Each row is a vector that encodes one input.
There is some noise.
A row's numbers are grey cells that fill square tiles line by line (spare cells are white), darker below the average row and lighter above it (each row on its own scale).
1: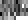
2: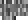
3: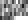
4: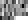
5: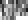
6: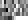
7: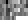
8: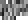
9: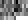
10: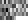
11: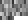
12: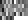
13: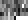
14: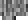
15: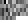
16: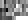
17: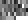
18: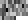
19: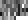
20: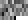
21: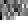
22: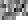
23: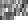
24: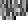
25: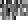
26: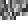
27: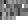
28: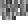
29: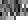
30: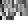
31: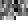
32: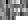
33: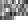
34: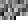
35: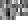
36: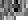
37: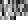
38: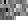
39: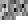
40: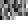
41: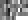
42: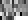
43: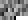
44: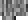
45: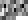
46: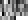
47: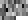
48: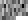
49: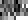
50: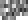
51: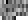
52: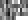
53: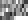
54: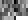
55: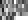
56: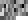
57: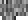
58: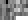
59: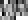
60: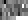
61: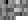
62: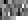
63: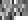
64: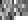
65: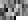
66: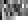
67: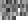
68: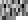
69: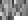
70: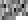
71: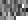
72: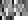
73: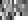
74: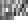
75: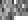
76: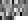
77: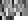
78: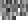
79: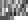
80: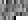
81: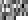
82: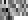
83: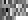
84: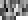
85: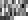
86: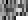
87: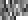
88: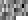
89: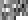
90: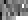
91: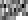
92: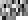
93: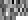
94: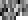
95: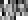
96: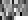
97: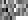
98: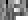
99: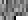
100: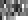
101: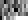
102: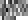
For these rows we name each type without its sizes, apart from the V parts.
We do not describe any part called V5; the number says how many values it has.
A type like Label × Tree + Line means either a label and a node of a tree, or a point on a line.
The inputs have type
(Line + Tree) × V5.
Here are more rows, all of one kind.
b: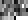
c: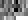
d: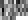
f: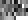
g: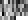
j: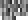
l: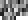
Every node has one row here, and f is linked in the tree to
j.
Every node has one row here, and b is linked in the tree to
g.
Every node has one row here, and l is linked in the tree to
d, g and j.
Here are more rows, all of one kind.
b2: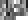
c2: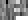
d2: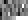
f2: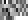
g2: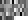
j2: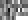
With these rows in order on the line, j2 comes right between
c2 and d2.
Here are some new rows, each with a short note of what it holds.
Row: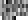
a node of a tree and a value of V5
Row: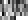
a node of a tree and a value of V5
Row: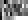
a point on a line and a value of V5
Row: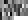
a point on a line and a value of V5
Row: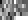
a point on a line and a value of V5
